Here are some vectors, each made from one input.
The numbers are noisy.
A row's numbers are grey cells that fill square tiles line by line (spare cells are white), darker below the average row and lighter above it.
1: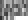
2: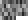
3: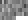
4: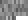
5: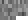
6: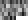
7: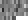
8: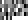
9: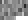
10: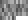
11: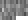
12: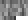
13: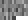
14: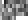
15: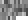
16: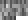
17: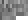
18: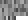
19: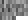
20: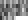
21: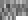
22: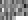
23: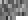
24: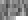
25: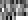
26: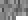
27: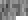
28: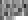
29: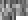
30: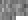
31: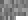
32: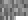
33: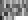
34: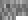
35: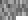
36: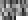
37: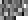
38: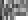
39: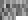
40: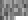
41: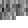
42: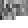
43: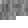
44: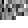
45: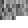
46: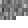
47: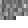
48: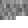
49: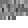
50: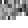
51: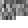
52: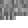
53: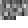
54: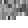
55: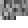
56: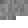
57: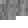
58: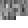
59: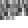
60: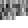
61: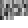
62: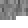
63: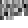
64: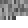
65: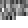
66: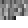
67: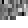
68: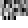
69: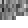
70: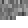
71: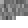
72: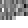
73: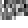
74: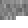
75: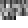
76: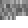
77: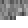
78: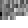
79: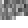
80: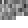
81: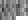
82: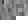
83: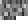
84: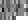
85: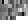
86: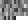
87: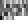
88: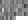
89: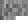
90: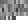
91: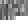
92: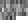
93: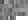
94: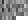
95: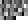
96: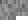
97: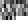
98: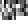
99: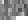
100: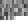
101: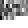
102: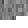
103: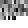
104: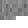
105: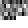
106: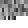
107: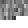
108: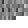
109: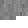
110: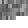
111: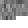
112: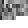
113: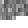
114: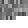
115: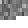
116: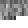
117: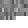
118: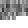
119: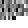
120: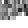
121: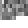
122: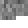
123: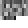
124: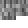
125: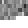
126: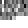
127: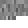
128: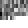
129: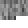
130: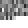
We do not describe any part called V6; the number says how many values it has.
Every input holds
a list of up to two items, each a true/false value and a value of V6.
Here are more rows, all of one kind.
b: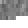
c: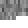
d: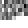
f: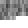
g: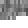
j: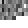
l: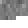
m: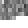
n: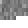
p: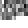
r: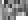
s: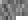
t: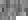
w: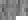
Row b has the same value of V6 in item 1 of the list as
g, m, p and s.
